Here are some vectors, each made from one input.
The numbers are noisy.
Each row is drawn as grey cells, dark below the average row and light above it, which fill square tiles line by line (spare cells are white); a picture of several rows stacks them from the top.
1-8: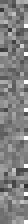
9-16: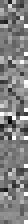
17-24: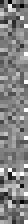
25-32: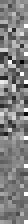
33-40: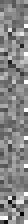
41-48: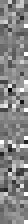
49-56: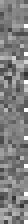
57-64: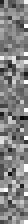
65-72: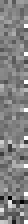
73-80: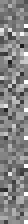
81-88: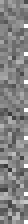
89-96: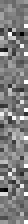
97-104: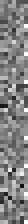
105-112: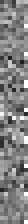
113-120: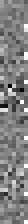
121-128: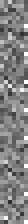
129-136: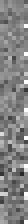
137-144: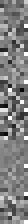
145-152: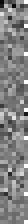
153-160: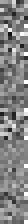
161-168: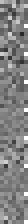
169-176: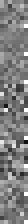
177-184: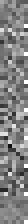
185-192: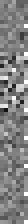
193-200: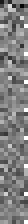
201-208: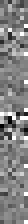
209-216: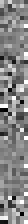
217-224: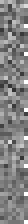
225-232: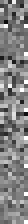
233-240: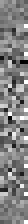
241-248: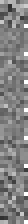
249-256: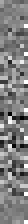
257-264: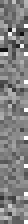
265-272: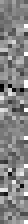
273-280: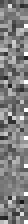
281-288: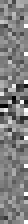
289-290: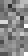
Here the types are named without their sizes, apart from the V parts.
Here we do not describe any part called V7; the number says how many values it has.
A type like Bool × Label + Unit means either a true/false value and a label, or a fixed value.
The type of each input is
Bool × Bool × Bool × Bool × V7 + Label.
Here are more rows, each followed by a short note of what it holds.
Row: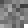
four true/false values and a value of V7
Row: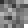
four true/false values and a value of V7
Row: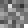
four true/false values and a value of V7
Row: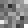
a label
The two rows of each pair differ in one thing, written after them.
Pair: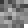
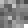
one of the four true/false values
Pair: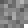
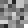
one of the four true/false values
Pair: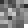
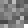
one of the four true/false values
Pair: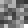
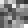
the value of V7
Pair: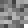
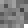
one of the four true/false values
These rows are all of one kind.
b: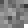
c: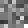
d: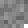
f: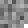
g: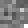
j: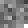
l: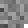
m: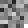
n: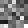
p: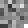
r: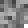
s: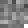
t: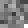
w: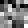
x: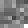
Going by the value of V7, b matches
c, d, n and r.
